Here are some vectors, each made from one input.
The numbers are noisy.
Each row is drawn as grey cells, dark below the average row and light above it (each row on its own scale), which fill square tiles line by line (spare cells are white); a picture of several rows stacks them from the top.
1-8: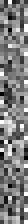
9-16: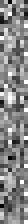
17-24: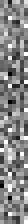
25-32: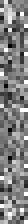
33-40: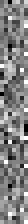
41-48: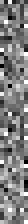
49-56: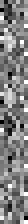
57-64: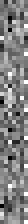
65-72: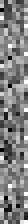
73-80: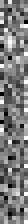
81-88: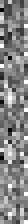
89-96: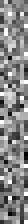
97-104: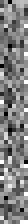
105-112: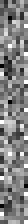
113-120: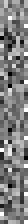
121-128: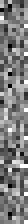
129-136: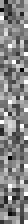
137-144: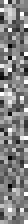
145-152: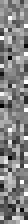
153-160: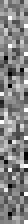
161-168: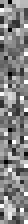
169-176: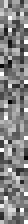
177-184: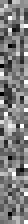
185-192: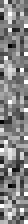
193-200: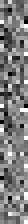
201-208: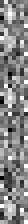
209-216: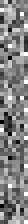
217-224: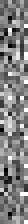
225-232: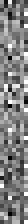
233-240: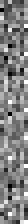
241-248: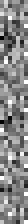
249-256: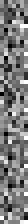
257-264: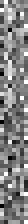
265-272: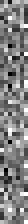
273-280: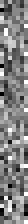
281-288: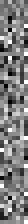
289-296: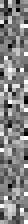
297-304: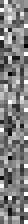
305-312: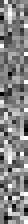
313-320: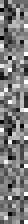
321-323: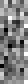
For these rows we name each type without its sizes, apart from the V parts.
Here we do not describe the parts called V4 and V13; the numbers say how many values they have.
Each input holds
a true/false value and a value of V4, together with either a point on a line, or a value of V13.
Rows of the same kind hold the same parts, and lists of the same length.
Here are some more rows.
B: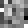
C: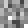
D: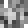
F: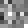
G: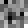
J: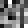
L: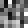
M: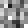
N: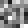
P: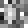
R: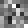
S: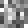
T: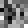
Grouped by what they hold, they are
B, G, N, R, T
C, D, F, J, L, M, P, S

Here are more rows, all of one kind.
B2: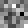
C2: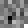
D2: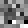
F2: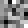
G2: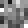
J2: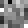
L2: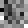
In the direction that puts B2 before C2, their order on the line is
L2, B2, G2, J2, D2, C2, F2.
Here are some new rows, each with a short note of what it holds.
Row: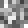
a true/false value, a value of V4 and a value of V13
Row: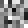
a point on a line, a true/false value and a value of V4
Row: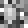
a true/false value, a value of V4 and a value of V13
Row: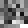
a point on a line, a true/false value and a value of V4
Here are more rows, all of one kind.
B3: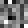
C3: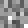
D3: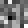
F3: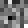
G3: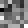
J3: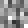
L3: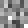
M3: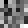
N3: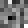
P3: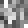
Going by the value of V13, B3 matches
C3 and L3.
